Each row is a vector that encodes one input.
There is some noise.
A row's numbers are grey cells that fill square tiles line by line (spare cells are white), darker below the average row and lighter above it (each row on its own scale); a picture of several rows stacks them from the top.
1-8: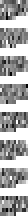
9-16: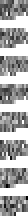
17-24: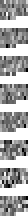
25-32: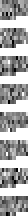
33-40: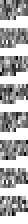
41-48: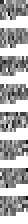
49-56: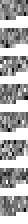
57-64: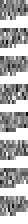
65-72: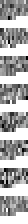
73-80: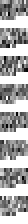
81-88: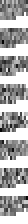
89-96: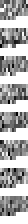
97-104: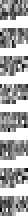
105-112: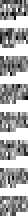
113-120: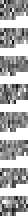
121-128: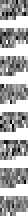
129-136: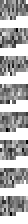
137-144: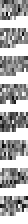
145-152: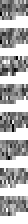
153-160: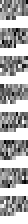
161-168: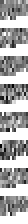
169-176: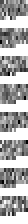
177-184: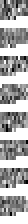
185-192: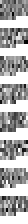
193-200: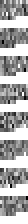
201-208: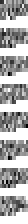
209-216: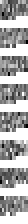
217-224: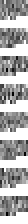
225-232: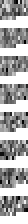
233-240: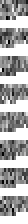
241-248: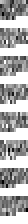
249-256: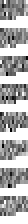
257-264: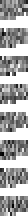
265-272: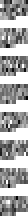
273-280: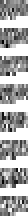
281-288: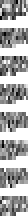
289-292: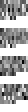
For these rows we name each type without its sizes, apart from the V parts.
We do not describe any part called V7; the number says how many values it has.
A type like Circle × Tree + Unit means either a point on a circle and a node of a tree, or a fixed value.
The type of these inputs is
(Bool × Bool × Bool + Unit) × V7 + Line × Line.
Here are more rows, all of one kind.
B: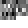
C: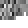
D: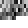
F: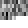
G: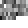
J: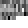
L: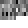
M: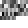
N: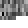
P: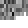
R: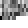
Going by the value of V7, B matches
D, F and L.
